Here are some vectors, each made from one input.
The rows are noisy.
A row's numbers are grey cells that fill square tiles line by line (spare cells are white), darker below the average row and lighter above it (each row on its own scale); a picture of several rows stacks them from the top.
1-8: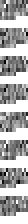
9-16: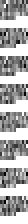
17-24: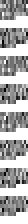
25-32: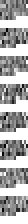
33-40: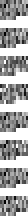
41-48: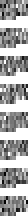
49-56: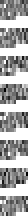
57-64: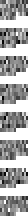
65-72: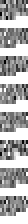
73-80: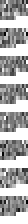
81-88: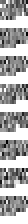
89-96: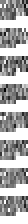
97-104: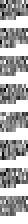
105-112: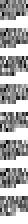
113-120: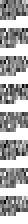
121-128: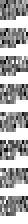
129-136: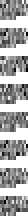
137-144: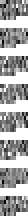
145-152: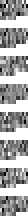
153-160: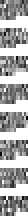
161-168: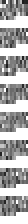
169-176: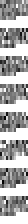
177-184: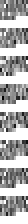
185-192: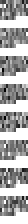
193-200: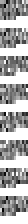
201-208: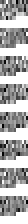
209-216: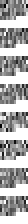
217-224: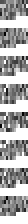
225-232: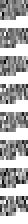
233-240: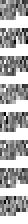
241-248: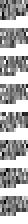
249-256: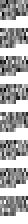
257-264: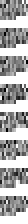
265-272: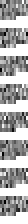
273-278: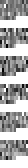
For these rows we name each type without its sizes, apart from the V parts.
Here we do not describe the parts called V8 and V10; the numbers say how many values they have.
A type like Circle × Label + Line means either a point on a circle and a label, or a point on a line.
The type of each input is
Circle × V10 + Line × Tree × V8.
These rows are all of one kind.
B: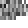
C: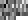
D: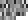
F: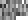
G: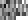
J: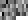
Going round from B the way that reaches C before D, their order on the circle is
B, G, C, J, F, D.
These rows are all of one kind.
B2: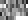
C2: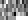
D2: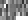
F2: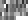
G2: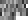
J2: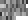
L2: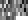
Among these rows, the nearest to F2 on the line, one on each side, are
D2 and G2.
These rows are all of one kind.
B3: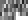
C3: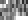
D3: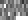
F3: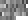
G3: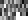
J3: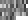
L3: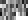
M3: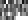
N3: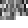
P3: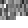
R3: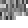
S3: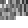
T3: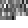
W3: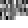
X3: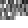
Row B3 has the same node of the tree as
C3, F3, R3 and X3.
